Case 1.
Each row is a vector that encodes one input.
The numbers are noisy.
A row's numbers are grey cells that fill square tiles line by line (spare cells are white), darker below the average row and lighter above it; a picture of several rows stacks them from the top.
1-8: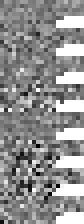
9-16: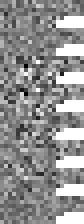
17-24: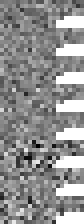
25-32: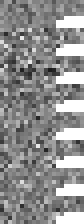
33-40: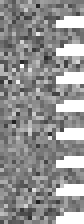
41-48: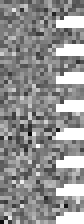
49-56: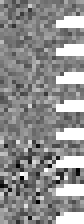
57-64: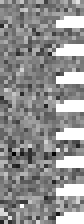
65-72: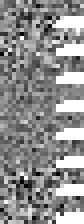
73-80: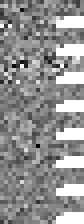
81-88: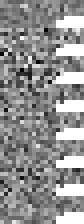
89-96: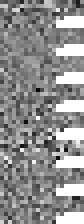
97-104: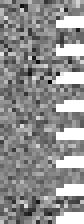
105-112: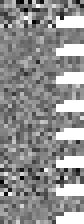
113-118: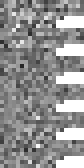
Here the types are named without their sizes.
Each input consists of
a label, a point on a line and three true/false values.
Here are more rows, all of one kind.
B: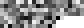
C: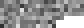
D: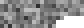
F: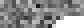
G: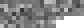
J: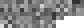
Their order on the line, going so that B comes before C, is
B, F, G, C, J, D.
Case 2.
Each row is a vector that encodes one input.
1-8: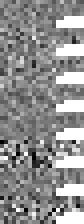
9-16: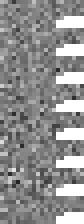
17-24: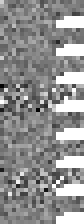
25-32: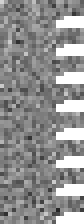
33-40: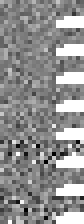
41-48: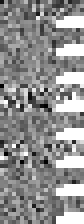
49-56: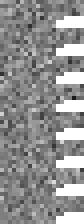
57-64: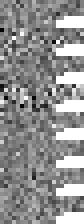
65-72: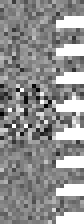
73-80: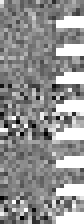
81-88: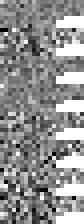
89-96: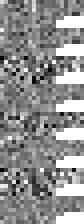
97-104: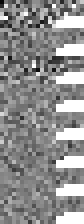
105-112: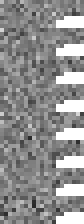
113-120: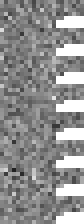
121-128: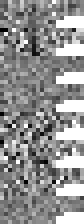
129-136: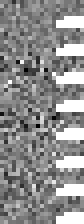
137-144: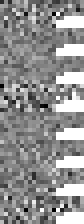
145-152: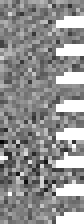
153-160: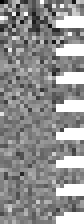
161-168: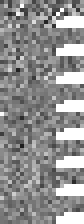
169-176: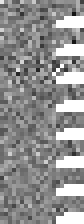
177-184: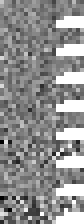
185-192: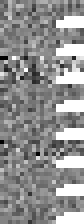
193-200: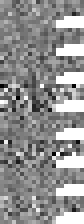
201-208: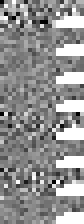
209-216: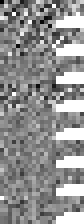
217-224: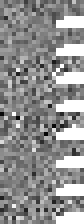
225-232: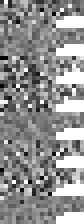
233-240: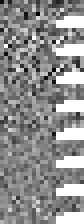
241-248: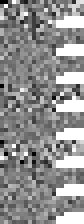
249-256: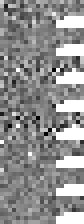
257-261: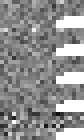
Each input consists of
either a point on an 8-point circle, or one of 6 labels, or four true/false values.
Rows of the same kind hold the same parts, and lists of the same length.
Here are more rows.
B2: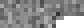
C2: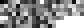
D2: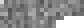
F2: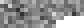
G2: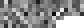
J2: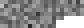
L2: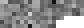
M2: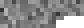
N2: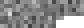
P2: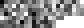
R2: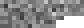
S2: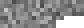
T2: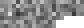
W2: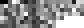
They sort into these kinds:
B2, D2, F2, J2, L2, M2, N2, R2, S2, T2
C2, P2, W2
G2

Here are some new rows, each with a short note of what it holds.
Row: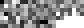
one of 6 labels
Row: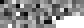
a point on an 8-point circle
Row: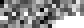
one of 6 labels
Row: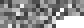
a point on an 8-point circle
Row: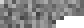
four true/false values
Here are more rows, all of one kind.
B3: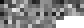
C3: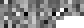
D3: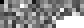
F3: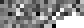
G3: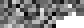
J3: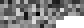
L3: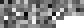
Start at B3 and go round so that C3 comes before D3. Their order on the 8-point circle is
B3, L3, C3, D3, F3, G3, J3.
